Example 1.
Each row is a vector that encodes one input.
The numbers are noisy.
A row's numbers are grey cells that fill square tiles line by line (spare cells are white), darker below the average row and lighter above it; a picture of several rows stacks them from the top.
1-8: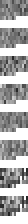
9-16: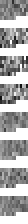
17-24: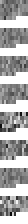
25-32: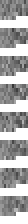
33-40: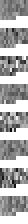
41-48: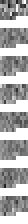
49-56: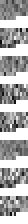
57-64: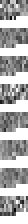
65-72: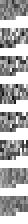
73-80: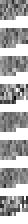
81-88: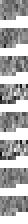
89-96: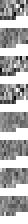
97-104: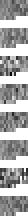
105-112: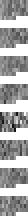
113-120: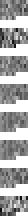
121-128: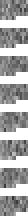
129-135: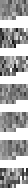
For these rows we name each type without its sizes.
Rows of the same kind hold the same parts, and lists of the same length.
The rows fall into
2 kinds.
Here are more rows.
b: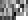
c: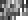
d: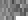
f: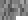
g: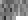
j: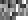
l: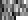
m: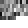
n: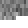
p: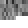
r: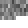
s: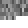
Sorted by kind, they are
b, c, j, l, m
d, f, g, n, p, r, s

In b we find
a label.
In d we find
a node of each of two trees.
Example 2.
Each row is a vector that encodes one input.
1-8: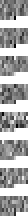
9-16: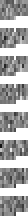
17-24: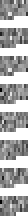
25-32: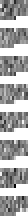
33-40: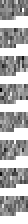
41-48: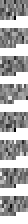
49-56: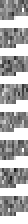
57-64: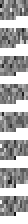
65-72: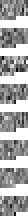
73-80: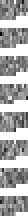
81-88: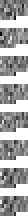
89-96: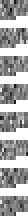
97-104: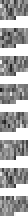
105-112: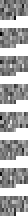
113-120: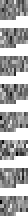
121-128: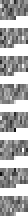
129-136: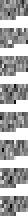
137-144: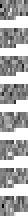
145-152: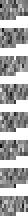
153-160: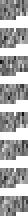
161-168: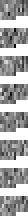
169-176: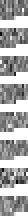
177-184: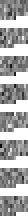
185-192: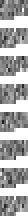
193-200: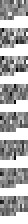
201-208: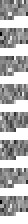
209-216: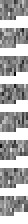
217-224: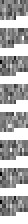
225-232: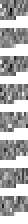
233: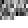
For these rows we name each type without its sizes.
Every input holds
a list of points on a line.
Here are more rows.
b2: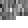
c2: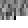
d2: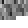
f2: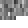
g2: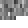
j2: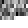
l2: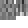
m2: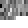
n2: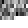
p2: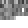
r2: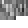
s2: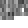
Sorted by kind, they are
b2, r2, s2
c2, d2, l2, p2
f2, g2, m2
j2, n2

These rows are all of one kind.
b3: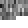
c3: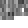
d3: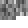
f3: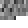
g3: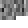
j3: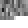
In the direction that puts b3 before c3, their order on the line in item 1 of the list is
b3, c3, j3, d3, g3, f3.
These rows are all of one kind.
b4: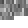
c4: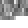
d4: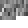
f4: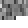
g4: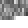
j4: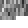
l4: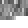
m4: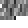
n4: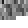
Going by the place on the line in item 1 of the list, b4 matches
c4, g4 and l4.
